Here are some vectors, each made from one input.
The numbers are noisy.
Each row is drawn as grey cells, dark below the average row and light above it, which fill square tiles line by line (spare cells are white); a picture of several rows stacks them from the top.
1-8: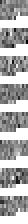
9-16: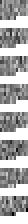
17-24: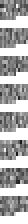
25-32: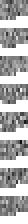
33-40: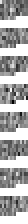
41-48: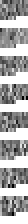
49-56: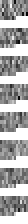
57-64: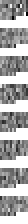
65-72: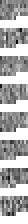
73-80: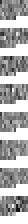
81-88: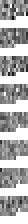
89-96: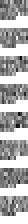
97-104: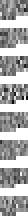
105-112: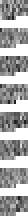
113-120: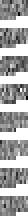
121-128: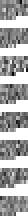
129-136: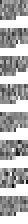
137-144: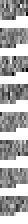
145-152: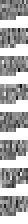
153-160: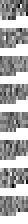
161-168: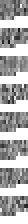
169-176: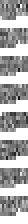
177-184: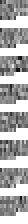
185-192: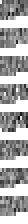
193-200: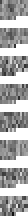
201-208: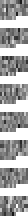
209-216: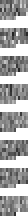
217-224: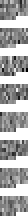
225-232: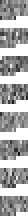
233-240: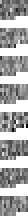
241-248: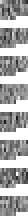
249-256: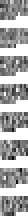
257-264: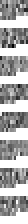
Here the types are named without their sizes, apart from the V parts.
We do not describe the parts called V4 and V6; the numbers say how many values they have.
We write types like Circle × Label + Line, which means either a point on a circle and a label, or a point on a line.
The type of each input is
(Label × V4 + Tree) × (Tree + Unit) + Line × V6.
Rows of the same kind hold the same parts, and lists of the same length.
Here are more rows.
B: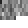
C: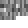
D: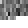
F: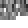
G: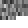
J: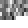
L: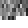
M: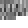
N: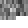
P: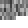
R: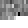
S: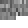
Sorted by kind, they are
B
C, F
D, N
G, M, P, R, S
J, L

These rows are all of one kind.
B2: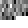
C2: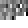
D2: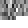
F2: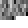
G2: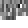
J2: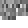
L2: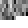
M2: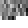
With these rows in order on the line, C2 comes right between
G2 and J2.
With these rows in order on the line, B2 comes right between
D2 and L2.
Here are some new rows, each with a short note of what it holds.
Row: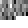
a point on a line and a value of V6
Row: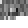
a node of each of two trees
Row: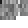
a label and a value of V4
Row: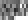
a node of each of two trees
